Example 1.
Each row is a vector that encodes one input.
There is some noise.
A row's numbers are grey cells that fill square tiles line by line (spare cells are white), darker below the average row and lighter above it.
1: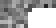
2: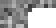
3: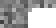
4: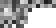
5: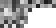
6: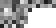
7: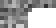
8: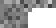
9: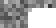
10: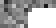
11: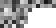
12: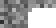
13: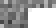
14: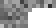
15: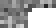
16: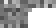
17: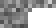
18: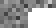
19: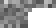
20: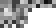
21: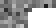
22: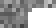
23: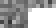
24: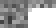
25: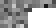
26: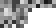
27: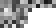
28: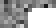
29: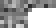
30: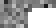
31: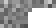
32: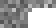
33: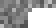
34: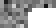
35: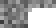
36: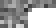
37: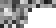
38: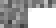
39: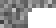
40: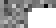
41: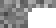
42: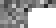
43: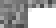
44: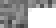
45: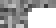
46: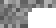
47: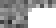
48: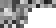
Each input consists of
a list of up to two points on a 5-point line.
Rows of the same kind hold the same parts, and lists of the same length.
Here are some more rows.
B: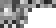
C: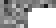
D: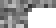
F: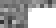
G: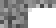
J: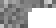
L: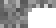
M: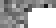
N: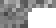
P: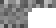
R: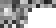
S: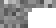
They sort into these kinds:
B, R
C, D, M
F, G, J, L, N, P, S

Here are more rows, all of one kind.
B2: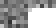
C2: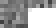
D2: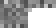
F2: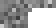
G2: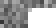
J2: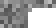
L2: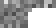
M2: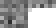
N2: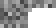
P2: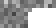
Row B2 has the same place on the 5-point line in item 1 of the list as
C2 and M2.
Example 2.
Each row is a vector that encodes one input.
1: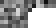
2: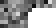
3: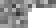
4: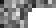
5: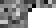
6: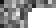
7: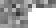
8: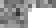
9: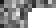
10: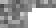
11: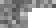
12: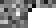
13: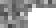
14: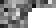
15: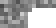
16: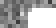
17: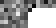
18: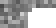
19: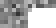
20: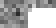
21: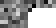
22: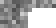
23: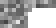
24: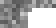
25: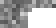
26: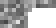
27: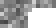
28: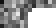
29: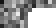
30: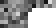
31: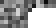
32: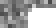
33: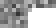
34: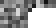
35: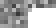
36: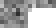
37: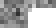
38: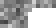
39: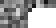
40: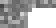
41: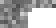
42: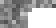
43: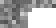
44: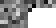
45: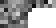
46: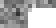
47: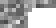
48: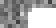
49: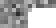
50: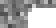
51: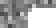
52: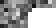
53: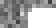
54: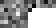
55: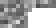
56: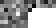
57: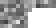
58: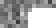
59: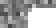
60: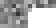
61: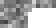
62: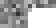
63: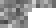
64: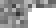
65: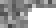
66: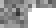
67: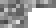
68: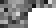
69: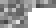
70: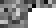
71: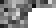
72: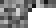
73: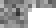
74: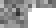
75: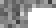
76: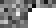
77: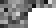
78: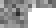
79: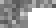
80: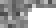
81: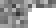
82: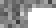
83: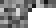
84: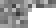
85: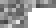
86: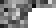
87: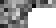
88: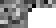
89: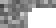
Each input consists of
either a point on a 6-point line, or three true/false values.
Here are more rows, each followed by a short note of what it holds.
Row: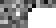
a point on a 6-point line
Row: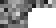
a point on a 6-point line
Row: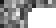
a point on a 6-point line
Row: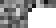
a point on a 6-point line
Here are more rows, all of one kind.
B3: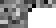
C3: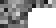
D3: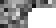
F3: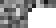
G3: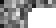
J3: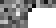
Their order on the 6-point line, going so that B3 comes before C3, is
F3, J3, B3, C3, D3, G3.
